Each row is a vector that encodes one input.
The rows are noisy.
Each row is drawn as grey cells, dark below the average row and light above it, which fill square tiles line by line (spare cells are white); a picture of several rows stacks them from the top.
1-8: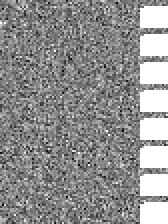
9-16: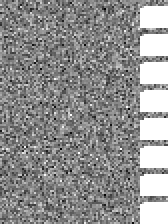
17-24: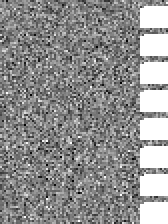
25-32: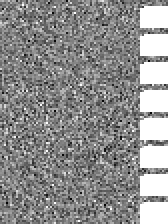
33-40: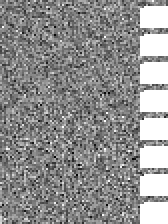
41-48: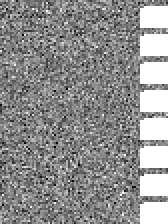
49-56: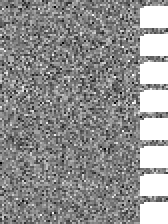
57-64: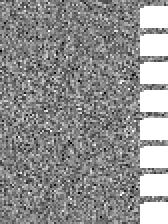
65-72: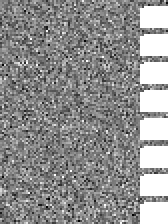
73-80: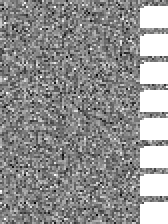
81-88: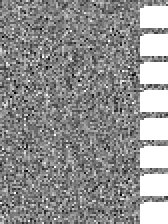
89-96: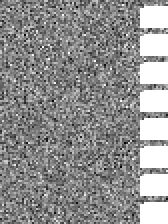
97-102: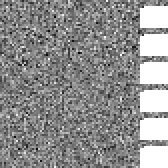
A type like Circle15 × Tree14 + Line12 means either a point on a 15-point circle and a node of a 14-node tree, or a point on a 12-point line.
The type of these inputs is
Bool × Bool × Bool × Line8.
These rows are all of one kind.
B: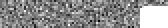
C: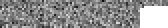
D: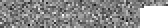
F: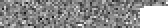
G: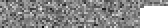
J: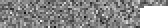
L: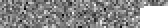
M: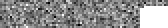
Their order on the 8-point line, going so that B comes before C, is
B, L, F, J, G, D, C, M.
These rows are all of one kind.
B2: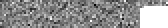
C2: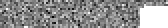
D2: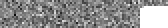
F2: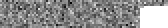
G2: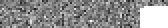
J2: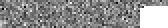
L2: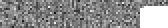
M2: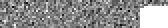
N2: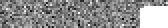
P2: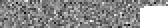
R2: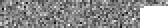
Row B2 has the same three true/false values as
C2, P2 and R2.
